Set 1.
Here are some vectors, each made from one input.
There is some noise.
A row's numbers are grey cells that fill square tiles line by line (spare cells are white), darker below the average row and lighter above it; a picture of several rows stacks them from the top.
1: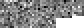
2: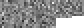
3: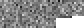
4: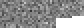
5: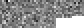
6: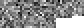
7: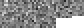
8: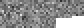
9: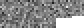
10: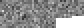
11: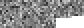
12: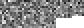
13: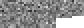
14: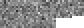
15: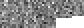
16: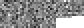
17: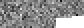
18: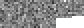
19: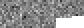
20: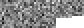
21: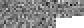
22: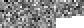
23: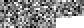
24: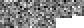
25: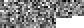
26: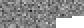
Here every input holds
a point on a 6-point line.
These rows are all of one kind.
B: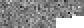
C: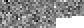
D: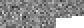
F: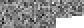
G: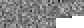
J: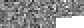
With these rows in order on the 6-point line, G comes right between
B and J.
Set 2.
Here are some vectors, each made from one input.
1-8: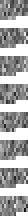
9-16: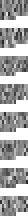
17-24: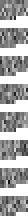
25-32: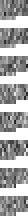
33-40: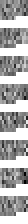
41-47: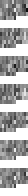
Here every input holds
either a fixed value, or three true/false values.
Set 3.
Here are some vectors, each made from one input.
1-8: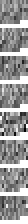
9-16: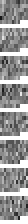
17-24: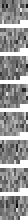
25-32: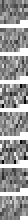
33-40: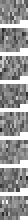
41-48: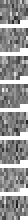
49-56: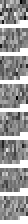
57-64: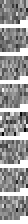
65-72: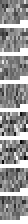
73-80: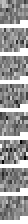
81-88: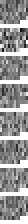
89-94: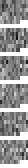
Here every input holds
either a fixed value, or four true/false values.
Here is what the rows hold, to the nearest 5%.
About 10% of them hold a fixed value. The rest hold four true/false values.
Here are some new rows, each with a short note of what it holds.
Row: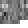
four true/false values
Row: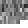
four true/false values
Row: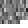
four true/false values
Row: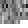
four true/false values
